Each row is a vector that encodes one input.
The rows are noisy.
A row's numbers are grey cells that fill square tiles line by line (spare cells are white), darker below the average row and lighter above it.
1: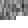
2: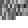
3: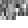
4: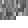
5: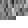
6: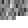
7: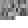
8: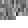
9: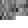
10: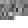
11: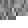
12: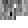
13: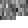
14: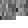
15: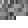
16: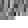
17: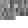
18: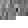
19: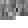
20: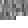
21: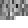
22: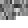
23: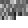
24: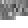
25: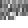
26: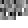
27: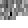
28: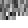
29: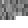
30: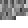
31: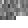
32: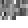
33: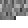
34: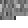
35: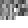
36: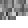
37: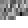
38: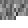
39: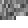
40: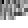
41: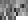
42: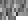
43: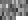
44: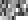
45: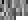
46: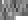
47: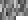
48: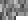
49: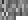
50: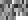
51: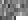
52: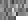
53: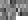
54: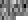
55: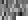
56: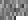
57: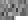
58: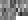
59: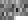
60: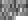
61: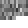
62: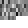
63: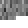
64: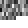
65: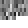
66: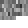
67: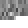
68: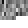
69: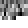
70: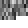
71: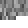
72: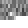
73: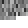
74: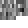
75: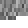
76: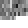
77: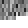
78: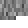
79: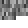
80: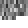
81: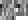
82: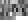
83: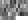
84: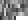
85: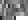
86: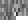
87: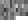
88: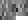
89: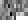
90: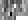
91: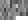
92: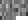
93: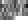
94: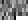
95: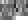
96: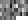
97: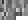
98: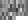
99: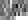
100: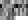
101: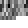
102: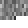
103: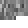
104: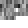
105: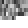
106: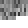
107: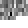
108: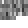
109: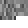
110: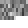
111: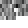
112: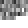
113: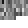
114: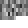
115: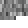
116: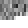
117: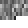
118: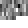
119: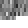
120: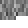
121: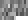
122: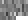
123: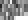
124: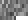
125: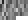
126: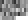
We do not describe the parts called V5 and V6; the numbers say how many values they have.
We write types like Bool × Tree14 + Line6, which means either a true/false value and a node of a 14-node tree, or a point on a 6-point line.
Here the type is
List2(Line4) + V5 × V6.
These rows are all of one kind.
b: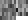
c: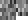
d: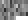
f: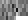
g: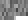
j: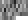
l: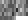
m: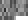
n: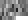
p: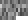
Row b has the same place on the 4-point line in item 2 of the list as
d and l.
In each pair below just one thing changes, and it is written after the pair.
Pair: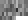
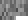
the place on the 4-point line in item 2 of the list
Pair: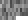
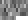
the place on the 4-point line in item 1 of the list
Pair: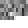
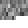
the place on the 4-point line in item 2 of the list
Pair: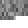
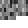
the place on the 4-point line in item 1 of the list
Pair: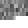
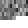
the place on the 4-point line in item 2 of the list
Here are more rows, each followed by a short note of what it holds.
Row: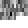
the empty list
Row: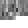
a list of two items
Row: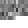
a list of two items
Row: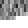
a value of V5 and a value of V6
